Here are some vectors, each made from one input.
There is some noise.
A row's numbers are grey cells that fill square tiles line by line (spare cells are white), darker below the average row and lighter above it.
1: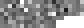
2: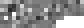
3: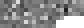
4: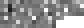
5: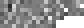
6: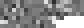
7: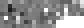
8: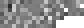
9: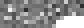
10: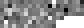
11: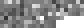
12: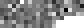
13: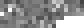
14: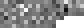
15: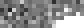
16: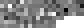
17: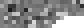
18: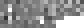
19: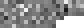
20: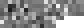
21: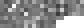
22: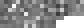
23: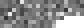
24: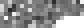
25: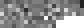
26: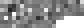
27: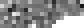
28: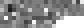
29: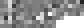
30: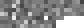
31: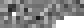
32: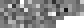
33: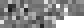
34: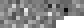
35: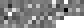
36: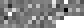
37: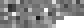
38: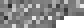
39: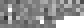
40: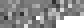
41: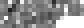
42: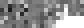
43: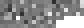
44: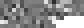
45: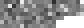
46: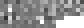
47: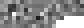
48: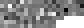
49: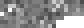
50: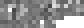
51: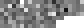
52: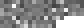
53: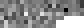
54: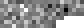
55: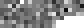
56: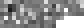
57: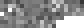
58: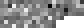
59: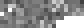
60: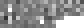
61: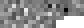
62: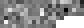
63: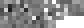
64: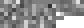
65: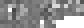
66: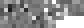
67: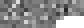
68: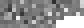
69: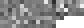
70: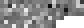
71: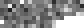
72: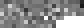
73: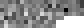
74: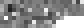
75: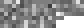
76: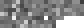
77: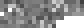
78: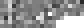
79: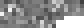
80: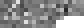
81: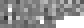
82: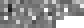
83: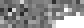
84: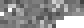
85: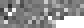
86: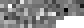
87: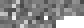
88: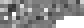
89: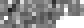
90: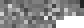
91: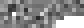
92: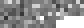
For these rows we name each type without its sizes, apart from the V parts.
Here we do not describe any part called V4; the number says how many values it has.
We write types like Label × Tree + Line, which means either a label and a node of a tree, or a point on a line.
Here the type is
Bool × Bool × Bool × Line + V4 × V4.
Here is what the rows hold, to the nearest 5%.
About 65% of them hold a point on a line and three true/false values. The rest hold two values of V4.
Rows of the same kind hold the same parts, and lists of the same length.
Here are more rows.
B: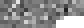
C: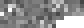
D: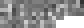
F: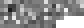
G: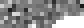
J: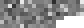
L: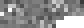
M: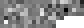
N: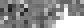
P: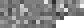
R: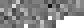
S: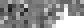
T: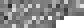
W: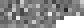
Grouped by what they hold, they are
B, C, D, L, R
F, G, J, M, N, P, S, T, W

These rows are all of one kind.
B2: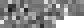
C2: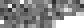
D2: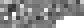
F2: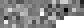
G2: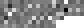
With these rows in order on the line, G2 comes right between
C2 and F2.
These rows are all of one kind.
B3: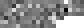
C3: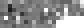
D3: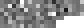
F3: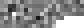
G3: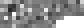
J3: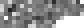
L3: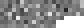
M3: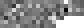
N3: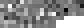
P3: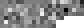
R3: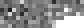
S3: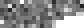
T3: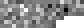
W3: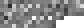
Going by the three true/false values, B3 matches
F3, M3 and P3.
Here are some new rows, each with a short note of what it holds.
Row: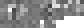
two values of V4
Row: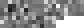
a point on a line and three true/false values
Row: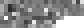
a point on a line and three true/false values
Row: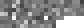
two values of V4
